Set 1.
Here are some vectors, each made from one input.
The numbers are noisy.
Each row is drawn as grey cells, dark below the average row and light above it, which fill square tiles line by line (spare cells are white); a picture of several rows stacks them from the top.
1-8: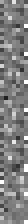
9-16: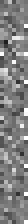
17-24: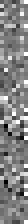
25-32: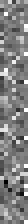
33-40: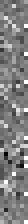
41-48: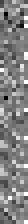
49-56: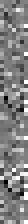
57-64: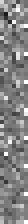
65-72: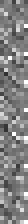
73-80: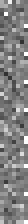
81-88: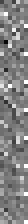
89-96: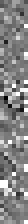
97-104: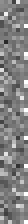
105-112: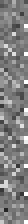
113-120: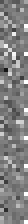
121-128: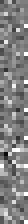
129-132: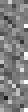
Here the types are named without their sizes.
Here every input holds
either a fixed value, or four true/false values.
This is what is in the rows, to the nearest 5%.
About 5% of them hold a fixed value. The rest hold four true/false values.
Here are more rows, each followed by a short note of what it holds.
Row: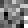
a fixed value
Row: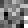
a fixed value
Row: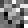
a fixed value
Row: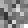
four true/false values
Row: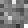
four true/false values
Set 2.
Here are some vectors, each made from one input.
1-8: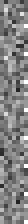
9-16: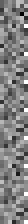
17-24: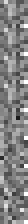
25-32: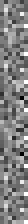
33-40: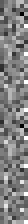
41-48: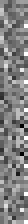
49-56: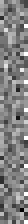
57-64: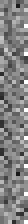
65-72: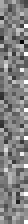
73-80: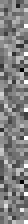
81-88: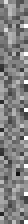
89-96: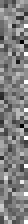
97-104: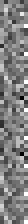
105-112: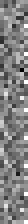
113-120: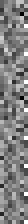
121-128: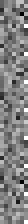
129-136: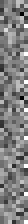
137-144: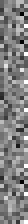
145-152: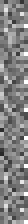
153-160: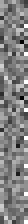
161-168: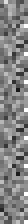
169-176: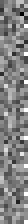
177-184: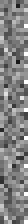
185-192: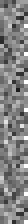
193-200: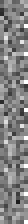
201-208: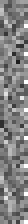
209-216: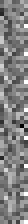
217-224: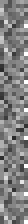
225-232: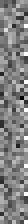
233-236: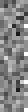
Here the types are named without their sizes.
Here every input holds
a node of a tree.
